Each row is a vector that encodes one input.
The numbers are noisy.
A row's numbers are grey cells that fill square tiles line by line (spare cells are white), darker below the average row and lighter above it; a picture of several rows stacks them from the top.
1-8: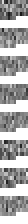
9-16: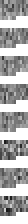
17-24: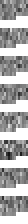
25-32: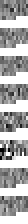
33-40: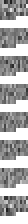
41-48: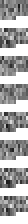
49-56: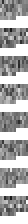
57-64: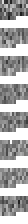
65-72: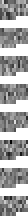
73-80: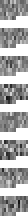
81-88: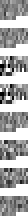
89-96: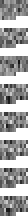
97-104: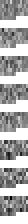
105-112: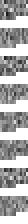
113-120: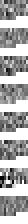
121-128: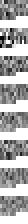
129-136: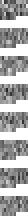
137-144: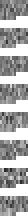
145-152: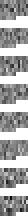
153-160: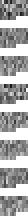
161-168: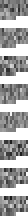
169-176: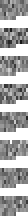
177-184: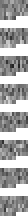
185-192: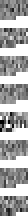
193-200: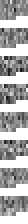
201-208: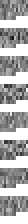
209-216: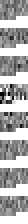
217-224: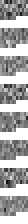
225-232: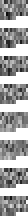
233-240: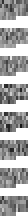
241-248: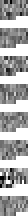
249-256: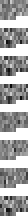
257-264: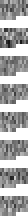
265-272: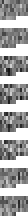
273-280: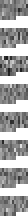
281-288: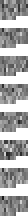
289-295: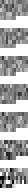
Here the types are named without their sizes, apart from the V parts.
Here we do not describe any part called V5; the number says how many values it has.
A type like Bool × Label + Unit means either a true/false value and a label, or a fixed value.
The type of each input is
List(Bool × V5).
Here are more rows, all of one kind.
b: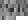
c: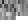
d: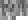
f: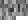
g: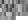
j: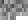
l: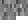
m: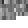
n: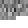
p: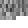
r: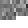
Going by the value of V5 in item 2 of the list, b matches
d, f and j.
